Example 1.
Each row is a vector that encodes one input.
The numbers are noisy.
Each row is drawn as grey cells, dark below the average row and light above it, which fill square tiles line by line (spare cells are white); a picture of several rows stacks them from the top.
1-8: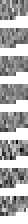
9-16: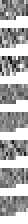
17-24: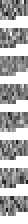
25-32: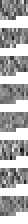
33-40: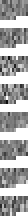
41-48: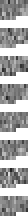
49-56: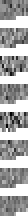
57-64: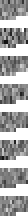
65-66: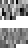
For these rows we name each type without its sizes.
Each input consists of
either a fixed value, or three true/false values.
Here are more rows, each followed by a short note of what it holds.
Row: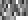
a fixed value
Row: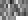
a fixed value
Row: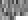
three true/false values
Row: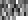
a fixed value
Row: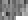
three true/false values
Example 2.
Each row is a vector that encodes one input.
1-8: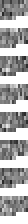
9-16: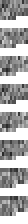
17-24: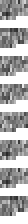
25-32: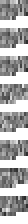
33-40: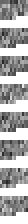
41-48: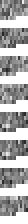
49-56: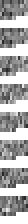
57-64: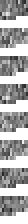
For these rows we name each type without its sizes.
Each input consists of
three true/false values.
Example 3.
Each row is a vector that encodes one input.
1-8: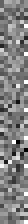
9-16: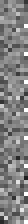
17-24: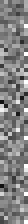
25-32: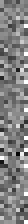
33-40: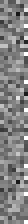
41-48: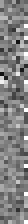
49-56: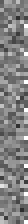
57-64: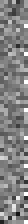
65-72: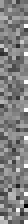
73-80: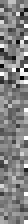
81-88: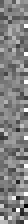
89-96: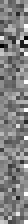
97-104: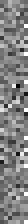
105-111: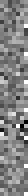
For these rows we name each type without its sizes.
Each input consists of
four true/false values.
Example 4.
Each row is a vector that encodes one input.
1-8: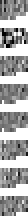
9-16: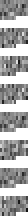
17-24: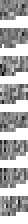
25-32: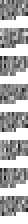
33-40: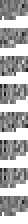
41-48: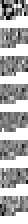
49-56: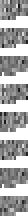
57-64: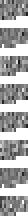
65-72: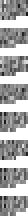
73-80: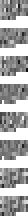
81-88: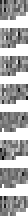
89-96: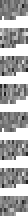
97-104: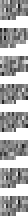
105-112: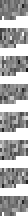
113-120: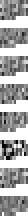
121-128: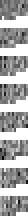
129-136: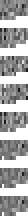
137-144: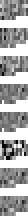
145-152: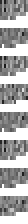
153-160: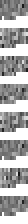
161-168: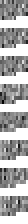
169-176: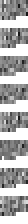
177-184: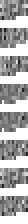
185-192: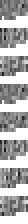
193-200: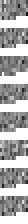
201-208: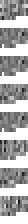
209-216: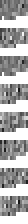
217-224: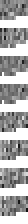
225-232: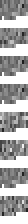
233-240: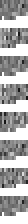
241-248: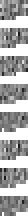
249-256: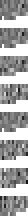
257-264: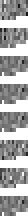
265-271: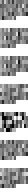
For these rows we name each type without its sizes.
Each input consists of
either a point on a circle, or a fixed value.
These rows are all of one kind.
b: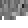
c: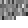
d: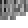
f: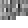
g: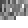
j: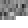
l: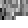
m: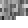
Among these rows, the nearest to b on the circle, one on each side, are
d and j.
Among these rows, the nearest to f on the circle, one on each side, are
c and m.
